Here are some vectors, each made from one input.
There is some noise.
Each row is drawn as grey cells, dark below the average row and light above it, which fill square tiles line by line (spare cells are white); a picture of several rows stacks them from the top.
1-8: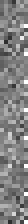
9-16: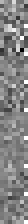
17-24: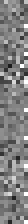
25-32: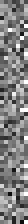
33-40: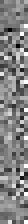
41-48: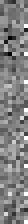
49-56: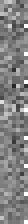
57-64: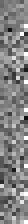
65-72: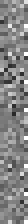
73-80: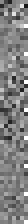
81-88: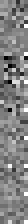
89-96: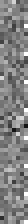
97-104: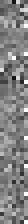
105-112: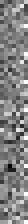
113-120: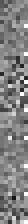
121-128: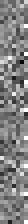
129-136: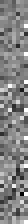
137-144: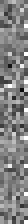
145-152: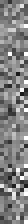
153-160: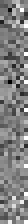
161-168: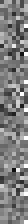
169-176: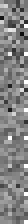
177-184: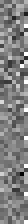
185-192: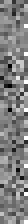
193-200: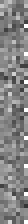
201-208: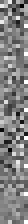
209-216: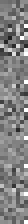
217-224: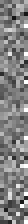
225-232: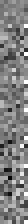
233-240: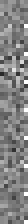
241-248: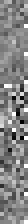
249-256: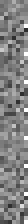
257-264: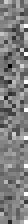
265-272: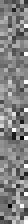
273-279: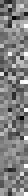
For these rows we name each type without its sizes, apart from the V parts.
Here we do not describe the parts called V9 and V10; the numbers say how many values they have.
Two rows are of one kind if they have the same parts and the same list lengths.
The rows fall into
4 kinds.
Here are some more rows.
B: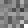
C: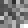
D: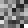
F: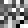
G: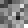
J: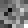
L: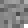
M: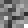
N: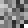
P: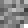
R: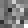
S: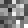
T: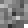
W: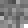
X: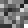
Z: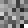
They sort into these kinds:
B, C, D, F, N, T, W
G, L, P, Z
J, R, S, X
M

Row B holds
four true/false values and a value of V9.
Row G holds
a value of V9 and a value of V10.
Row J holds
a point on each of two lines.
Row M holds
a fixed value.
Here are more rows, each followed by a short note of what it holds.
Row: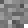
a value of V9 and a value of V10
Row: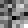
a fixed value
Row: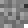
four true/false values and a value of V9
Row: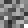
a fixed value
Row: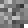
a value of V9 and a value of V10
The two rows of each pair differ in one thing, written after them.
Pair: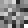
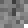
one of the four true/false values
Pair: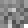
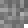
the value of V9
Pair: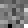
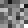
the value of V9
